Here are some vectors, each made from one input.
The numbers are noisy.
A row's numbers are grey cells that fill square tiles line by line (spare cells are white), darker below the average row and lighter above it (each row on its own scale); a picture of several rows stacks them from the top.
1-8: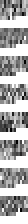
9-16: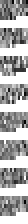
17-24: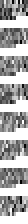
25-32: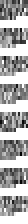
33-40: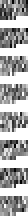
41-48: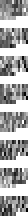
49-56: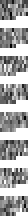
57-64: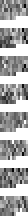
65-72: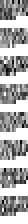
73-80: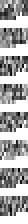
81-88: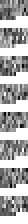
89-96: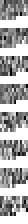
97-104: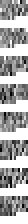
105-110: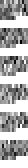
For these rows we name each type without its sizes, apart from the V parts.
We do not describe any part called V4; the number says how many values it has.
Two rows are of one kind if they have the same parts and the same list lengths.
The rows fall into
2 kinds.
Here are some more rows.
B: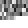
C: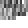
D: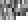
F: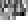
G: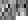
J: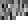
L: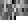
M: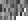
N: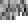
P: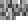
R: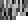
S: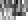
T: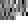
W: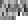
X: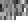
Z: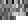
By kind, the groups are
B, G, J, M, N, P, R, T, Z
C, D, F, L, S, W, X

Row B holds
a point on a circle, a true/false value and a value of V4.
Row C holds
a value of V4.
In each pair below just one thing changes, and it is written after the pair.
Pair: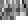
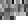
the value of V4
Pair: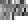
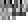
the value of V4
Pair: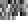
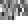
the value of V4
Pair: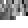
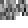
the value of V4
